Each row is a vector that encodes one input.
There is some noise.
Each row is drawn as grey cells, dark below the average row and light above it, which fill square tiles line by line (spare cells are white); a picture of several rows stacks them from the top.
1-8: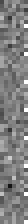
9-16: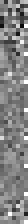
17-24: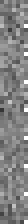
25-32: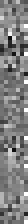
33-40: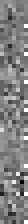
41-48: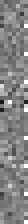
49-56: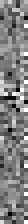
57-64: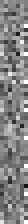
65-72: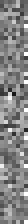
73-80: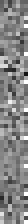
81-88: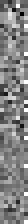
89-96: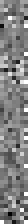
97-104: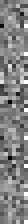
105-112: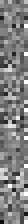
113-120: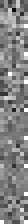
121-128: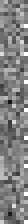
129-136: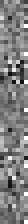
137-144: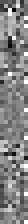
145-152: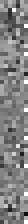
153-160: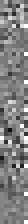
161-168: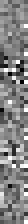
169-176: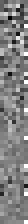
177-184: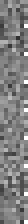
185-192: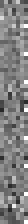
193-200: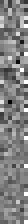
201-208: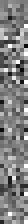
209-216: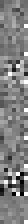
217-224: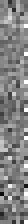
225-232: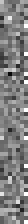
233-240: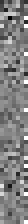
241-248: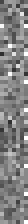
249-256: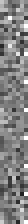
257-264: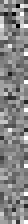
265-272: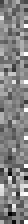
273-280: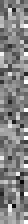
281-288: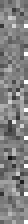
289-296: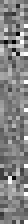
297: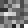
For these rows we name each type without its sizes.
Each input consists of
either a point on a circle and three true/false values, or a point on a line.
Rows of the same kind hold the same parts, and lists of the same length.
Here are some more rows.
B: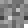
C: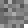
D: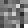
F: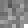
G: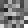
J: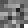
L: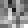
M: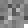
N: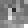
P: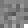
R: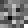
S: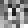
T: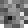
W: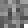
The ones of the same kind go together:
B, C, G, M, N, S, T
D, F, J, L, P, R, W

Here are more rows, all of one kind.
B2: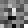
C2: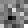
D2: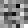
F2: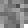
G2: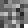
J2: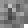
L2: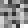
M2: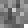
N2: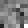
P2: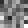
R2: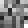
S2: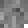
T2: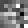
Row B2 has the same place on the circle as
F2, G2, N2 and S2.
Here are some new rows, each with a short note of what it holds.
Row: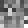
a point on a line
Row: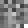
a point on a line
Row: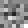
a point on a circle and three true/false values
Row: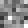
a point on a line
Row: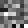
a point on a line
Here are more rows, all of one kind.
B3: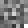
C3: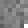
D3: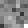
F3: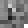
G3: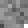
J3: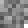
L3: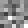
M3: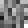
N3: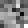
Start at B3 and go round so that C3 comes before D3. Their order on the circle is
B3, N3, G3, J3, M3, C3, L3, F3, D3.
